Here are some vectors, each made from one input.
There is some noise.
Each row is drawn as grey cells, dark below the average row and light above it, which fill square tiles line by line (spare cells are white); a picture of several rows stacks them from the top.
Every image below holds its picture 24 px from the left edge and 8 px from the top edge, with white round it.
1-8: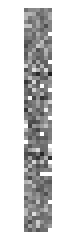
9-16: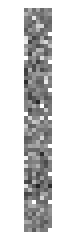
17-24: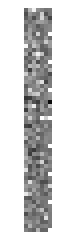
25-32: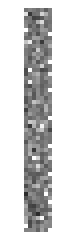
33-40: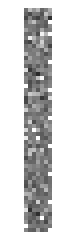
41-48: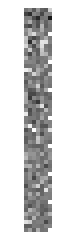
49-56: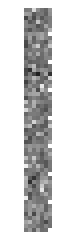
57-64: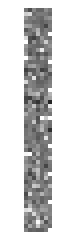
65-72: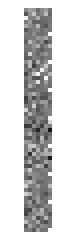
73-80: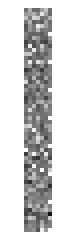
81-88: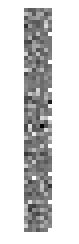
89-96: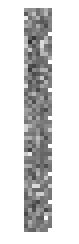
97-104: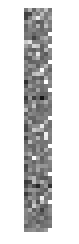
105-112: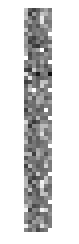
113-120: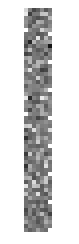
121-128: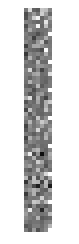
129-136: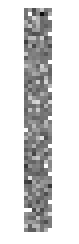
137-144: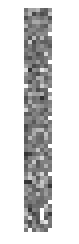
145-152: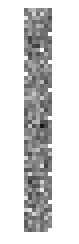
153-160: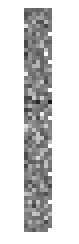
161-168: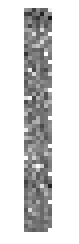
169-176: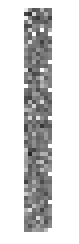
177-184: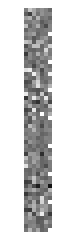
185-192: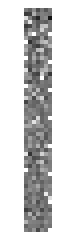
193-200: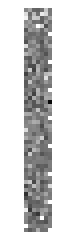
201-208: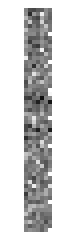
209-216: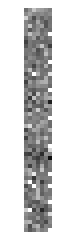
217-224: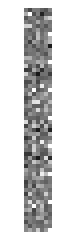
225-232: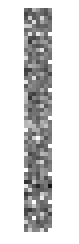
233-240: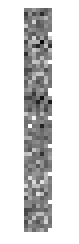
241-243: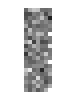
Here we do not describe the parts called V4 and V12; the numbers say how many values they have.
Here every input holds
either a point on a 6-point circle, or three true/false values and a value of V12, or a value of V4.
